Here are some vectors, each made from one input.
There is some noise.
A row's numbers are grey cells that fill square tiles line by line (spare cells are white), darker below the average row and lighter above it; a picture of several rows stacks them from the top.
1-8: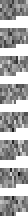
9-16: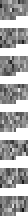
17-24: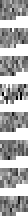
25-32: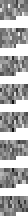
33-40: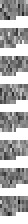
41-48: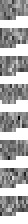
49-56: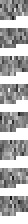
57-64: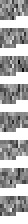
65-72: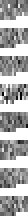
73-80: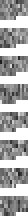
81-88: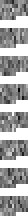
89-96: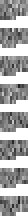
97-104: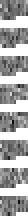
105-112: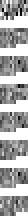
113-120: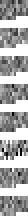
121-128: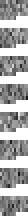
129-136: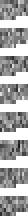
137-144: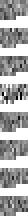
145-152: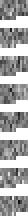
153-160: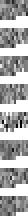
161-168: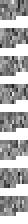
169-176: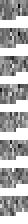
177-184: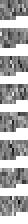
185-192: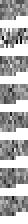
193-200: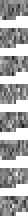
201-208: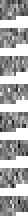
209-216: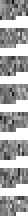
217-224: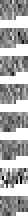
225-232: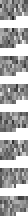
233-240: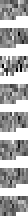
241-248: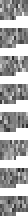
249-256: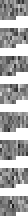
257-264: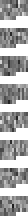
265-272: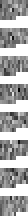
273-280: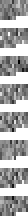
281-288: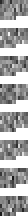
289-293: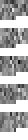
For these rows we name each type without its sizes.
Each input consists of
a list of points on a circle.
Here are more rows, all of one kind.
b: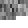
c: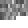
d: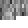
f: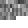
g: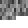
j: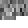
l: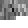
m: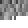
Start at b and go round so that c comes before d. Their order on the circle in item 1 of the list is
b, f, c, m, d, j, g, l.
